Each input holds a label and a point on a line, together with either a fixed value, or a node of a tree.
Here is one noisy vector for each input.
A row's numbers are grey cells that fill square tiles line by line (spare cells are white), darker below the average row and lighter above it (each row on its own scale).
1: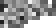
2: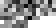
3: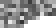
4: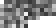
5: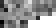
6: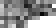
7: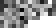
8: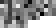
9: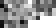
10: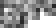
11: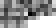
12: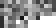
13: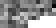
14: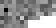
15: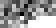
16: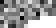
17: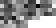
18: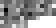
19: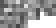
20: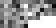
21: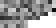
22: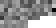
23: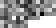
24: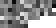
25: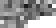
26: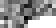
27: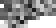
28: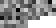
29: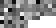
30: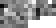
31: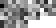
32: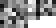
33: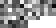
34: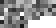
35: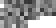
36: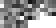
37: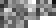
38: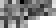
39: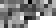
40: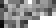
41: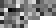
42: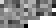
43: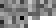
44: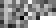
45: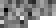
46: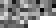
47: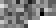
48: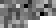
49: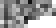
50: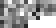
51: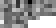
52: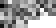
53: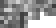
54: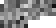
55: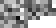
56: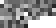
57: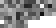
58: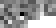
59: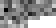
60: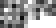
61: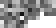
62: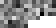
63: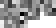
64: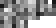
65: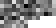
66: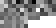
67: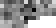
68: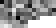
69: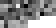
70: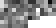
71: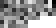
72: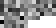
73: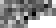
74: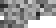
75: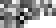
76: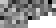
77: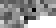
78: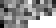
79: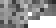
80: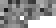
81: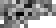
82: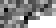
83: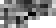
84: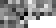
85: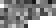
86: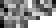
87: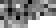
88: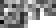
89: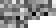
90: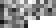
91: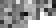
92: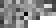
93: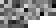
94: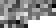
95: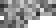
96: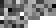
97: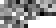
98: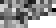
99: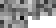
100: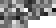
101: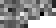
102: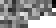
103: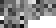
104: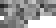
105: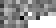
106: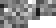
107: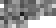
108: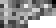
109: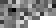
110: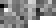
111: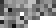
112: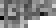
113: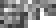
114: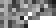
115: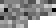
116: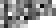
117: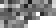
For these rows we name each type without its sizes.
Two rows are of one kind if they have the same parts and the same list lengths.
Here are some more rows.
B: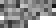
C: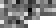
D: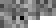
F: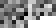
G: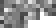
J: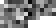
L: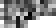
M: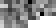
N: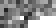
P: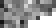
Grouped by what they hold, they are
B, D, F, G, P
C, J, L, M, N

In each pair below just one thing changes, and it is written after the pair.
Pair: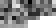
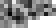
the node of the tree
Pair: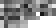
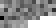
the label
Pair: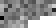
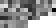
the place on the line
